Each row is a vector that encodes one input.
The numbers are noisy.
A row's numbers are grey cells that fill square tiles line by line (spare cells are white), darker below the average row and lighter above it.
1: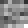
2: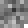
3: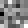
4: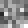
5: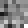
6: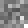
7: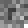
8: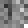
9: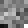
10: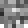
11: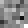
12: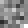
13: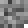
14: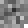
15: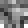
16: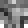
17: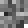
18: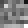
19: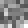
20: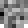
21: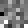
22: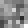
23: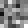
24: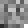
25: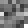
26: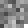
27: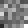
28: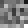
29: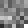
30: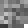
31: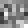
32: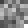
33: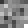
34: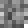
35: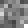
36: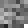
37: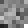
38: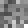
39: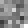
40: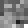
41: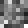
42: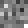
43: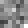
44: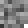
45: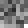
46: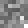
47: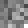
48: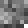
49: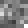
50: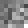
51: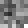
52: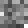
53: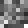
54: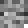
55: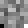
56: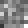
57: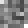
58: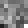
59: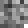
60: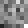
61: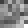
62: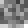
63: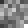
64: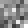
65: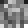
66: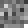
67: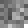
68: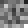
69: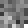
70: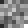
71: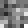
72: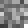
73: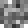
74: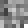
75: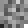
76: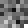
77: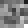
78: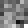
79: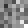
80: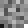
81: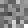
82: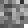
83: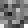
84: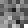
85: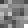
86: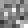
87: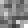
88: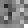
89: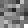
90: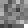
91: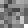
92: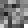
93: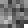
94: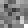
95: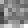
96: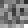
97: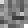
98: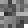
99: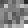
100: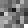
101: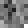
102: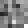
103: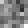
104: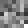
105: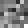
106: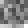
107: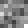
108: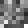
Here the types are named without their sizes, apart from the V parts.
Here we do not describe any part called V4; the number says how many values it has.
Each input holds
a label, together with either four true/false values, or a value of V4.
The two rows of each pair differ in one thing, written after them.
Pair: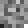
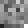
one of the four true/false values
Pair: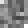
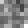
one of the four true/false values
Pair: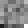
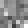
the label
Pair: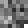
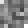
the label
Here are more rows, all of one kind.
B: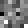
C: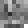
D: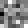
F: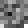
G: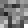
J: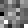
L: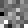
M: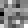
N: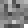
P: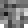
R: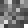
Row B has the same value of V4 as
D, G, J and M.
